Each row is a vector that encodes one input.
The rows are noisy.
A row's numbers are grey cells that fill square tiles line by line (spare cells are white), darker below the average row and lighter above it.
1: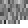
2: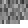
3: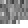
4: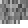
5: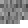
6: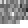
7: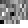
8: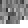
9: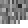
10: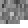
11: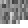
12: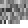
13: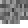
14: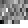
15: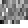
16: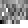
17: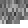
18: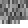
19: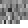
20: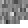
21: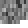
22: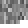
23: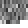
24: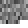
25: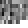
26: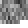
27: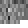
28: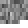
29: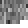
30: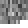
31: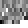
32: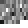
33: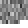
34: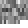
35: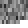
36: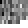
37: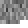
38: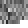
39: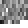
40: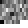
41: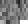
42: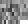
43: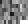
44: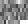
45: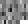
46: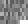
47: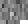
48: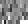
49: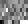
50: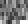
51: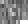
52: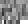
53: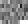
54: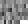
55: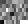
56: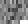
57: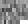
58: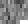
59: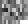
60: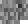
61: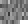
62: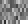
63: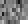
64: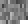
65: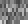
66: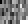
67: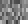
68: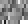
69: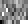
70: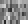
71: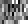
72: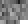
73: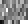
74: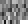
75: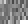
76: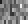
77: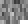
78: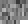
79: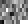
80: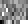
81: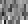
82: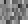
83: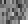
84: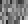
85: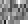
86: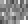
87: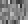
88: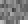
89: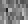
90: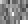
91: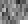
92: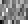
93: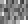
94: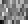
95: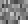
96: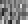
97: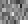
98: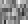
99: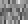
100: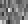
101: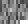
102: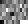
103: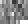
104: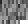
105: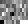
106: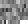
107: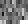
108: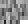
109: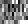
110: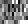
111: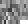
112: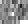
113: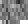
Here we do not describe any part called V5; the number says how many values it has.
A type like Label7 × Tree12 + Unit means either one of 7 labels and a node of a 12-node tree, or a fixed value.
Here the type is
List3(Bool × V5).
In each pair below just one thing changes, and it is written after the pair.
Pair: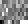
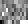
the value of V5 in item 1 of the list
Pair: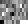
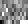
the true/false value in item 1 of the list
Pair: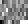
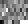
the value of V5 in item 1 of the list
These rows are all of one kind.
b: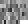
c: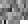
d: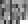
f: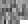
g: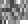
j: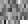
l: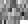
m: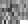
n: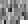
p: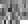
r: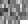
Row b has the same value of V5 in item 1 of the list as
g, m and p.
